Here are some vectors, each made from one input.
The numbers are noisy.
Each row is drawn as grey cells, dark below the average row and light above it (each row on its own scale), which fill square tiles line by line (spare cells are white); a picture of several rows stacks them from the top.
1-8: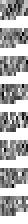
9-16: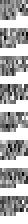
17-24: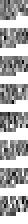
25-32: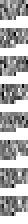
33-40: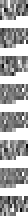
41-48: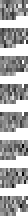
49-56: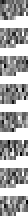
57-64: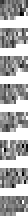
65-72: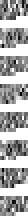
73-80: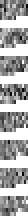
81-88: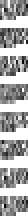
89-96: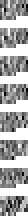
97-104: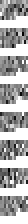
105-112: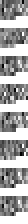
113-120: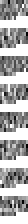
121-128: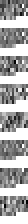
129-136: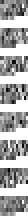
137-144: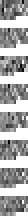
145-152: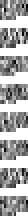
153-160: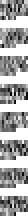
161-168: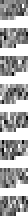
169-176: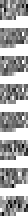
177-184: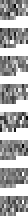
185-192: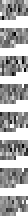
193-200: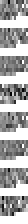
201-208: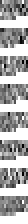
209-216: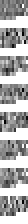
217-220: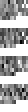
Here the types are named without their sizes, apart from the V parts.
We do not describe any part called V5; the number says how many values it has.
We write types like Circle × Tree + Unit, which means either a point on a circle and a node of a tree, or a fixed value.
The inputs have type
(Bool × (Tree + Unit) + Unit) × V5.
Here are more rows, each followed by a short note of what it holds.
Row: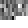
a value of V5
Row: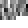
a node of a tree, a true/false value and a value of V5
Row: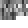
a value of V5
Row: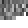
a node of a tree, a true/false value and a value of V5
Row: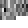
a true/false value and a value of V5
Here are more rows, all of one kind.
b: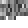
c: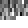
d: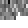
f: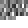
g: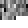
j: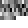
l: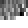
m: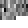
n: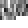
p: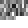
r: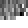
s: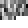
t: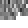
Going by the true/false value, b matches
f, n, p and s.
